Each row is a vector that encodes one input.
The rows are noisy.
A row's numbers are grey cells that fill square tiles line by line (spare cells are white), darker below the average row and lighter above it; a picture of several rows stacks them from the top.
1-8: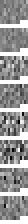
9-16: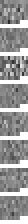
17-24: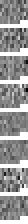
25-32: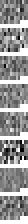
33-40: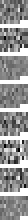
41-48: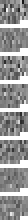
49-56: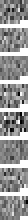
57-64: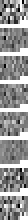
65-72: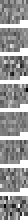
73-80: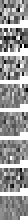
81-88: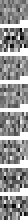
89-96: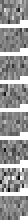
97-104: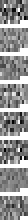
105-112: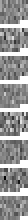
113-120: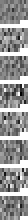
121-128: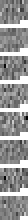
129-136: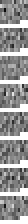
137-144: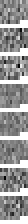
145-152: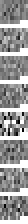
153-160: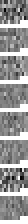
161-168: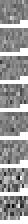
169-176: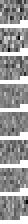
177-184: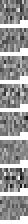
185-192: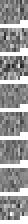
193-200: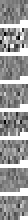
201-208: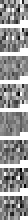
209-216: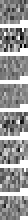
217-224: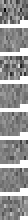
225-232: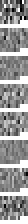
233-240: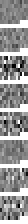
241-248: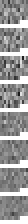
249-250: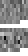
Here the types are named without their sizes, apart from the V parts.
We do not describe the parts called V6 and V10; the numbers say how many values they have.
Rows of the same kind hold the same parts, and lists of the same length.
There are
3 kinds of row.
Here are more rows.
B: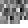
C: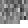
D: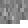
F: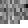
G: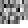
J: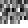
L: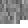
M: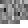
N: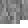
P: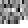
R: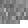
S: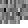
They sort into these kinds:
B, C, D, L, N, P
F, M, S
G, J, R

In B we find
a point on a line, a value of V6 and a value of V10.
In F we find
a point on each of two lines and a value of V6.
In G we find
a point on a line, three true/false values, a value of V6 and a value of V10.
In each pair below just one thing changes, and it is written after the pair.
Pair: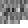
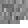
the value of V6
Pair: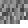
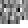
the value of V6
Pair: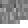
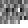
the value of V10
